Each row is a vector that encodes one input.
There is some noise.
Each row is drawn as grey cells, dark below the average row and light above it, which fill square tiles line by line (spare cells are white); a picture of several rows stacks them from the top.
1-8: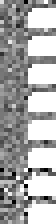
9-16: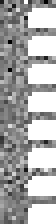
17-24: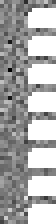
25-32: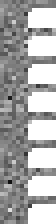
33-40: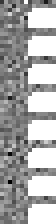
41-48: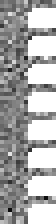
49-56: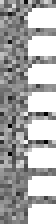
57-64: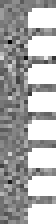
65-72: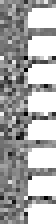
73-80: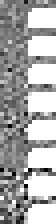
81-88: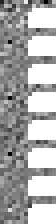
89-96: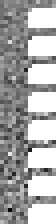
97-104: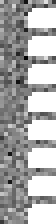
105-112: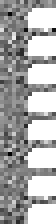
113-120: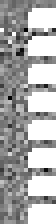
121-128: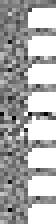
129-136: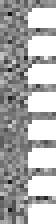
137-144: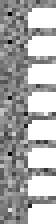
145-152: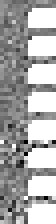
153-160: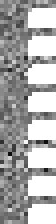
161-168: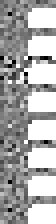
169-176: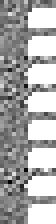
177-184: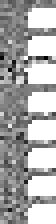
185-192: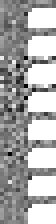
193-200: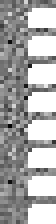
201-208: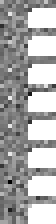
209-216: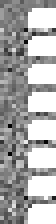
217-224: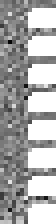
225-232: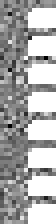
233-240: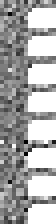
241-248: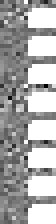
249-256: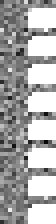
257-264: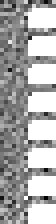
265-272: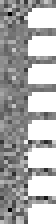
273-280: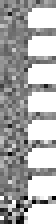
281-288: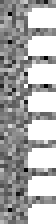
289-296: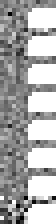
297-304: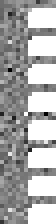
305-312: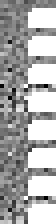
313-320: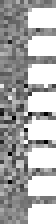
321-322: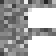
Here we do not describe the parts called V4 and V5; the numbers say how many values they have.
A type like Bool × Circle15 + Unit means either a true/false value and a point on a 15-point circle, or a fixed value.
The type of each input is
Bool × Label8 × Label8 + Unit + V4 × V5.
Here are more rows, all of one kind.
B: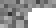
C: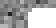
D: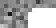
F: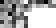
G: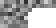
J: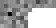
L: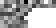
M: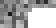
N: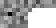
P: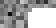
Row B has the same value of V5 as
G, L and P.
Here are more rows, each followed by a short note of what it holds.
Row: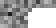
a value of V4 and a value of V5
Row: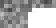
two labels (each one of 8) and a true/false value
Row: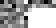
two labels (each one of 8) and a true/false value
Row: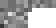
two labels (each one of 8) and a true/false value
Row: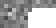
two labels (each one of 8) and a true/false value
